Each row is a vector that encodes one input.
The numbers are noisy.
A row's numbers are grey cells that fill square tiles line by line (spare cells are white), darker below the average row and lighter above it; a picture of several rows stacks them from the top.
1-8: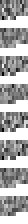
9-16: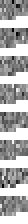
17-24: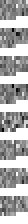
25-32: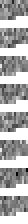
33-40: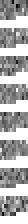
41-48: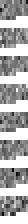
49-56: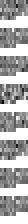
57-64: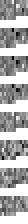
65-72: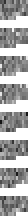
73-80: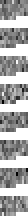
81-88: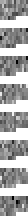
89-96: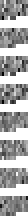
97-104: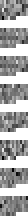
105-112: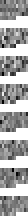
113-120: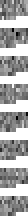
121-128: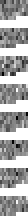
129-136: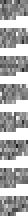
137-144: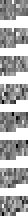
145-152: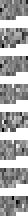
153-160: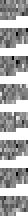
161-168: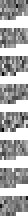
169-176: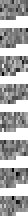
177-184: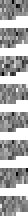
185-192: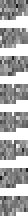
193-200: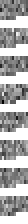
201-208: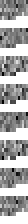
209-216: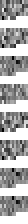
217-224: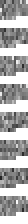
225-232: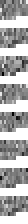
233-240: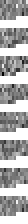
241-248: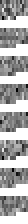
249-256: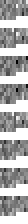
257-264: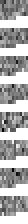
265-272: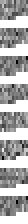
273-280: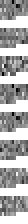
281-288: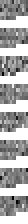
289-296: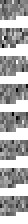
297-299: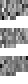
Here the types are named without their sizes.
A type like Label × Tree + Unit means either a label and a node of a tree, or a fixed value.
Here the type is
Bool × Bool × Bool × Bool + Tree.
